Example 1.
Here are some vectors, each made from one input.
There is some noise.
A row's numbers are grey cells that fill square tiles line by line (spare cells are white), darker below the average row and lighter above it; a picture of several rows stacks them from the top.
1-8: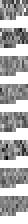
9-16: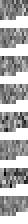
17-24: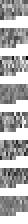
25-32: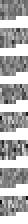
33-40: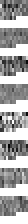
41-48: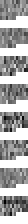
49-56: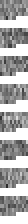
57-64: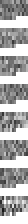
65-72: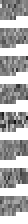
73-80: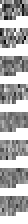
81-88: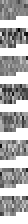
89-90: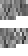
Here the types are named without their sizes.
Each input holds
a point on a line and a node of a tree.
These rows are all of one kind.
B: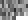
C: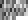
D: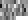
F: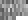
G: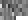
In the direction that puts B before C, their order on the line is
B, F, G, C, D.
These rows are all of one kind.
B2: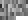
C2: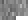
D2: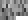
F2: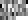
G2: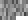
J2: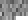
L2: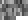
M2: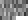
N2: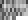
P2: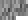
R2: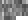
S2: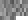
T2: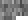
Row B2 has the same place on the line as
C2, D2, N2 and T2.
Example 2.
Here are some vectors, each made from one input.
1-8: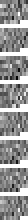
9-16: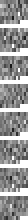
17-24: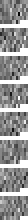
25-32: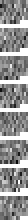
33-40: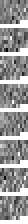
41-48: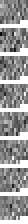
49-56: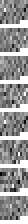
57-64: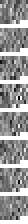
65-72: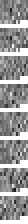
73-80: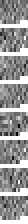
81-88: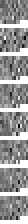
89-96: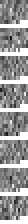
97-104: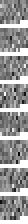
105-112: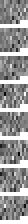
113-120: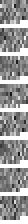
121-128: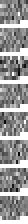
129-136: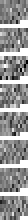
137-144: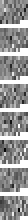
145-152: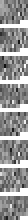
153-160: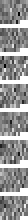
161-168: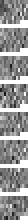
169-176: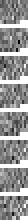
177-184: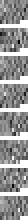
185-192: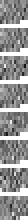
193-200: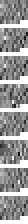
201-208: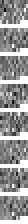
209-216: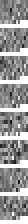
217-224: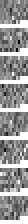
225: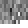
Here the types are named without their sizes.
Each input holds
a point on a line and a true/false value.
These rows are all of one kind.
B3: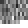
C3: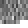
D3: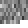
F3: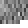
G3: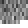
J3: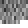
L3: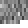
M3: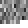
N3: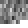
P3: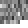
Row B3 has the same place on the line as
C3, G3, J3 and N3.
